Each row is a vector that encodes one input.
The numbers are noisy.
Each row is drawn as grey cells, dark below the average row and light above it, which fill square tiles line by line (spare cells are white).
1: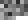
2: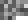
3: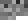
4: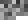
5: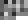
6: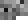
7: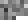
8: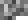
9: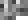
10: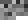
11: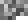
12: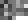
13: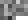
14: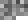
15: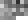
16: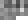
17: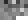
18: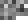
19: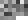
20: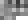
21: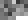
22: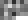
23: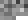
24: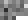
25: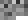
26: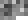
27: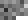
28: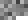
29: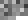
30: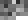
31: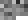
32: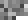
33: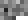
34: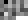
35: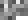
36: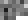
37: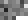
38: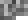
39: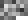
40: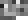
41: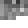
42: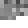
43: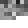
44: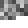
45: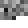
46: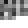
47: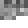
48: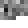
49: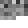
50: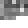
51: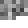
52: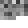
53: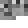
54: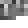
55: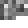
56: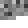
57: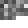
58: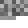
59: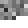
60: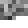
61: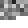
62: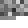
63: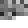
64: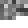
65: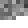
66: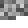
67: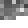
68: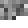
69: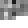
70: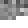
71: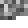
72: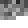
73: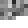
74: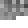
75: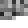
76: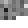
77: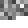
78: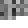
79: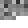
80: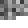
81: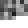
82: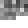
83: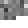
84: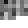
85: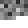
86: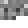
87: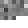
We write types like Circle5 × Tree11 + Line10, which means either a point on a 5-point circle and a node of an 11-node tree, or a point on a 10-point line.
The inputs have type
Line6 + Line10.
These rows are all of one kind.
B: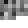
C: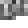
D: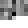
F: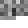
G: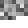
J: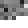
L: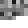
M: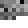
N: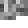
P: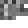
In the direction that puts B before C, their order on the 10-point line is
J, M, F, L, D, B, P, C, N, G.
